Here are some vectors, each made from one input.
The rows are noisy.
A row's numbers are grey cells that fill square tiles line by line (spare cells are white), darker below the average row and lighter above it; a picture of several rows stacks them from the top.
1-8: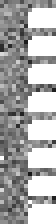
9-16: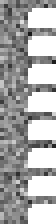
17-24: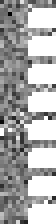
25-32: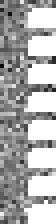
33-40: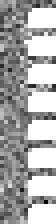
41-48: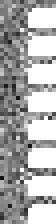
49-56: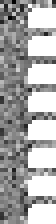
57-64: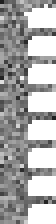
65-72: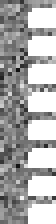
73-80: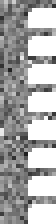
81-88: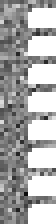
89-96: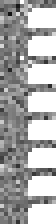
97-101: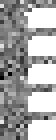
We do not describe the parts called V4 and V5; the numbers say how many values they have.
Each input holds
a true/false value and a value of V4, together with either a point on a 6-point circle, or a value of V5.
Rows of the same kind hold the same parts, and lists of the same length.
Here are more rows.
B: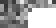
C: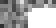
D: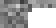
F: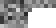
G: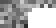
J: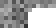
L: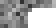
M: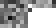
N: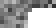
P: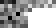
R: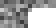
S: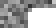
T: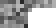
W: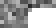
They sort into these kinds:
B, C, D, G, J, L, P, R, S, T, W
F, M, N

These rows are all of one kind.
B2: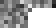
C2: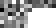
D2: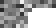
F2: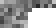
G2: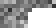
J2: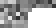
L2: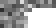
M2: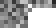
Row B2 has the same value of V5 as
D2 and M2.
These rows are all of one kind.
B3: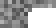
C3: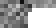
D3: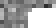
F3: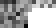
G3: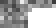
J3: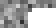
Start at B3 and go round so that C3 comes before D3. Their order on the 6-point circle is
B3, C3, J3, D3, F3, G3.
